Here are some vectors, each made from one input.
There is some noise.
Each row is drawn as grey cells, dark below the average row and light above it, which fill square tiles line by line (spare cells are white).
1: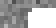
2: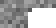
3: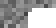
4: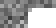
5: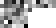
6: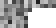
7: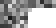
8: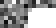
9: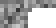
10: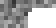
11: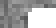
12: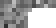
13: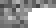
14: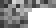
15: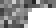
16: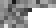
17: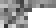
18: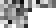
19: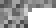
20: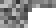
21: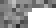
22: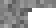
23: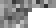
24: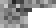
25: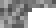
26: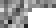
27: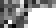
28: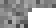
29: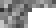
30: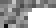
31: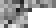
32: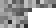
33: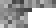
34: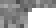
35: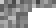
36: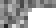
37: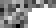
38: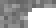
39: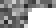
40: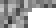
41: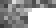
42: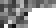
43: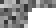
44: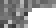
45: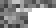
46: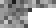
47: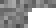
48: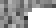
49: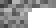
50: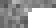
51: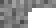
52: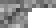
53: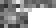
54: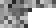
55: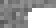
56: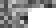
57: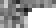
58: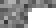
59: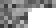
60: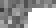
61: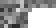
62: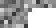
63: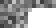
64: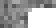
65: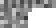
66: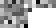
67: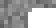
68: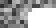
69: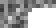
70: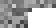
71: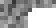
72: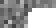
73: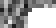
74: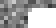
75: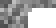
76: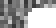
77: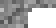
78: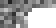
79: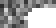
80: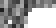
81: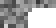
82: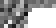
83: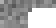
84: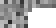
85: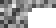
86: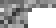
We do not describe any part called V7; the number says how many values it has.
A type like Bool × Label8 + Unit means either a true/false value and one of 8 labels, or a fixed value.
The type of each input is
Bool × Line4 × V7.
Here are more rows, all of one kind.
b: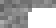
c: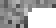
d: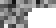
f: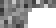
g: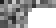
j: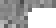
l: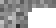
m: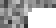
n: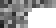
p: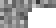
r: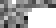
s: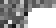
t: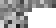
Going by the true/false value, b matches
f, j, l and t.
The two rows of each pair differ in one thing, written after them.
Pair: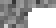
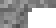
the value of V7
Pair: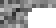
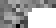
the value of V7
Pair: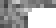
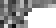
the place on the 4-point line
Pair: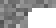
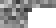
the value of V7
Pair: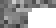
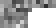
the value of V7
